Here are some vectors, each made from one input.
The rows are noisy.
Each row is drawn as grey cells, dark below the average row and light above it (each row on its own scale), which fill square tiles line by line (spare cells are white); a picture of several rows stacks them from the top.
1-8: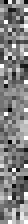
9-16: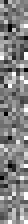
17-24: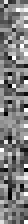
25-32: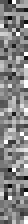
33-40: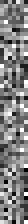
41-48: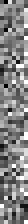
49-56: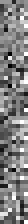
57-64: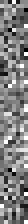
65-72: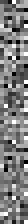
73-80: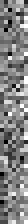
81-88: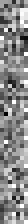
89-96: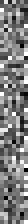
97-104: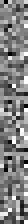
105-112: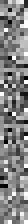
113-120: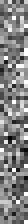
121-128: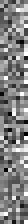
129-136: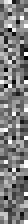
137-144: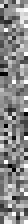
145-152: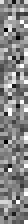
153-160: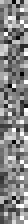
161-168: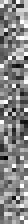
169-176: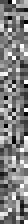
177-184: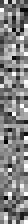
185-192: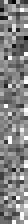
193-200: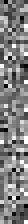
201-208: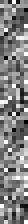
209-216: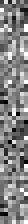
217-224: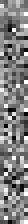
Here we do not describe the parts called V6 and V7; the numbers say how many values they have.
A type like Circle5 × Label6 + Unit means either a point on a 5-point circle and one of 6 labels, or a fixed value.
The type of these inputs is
Bool × (Line8 + V7) × V6 + Tree9.
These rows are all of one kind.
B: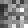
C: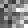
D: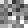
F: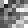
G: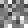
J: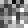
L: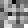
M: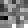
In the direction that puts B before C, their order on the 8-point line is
M, B, F, C, J, D, G, L.
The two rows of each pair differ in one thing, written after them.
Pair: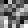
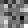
the value of V6
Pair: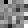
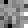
the true/false value
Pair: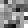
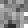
the true/false value
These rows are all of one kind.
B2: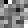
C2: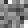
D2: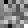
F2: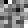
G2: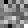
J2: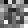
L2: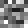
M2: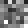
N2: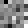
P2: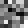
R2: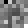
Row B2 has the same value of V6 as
C2, F2 and N2.
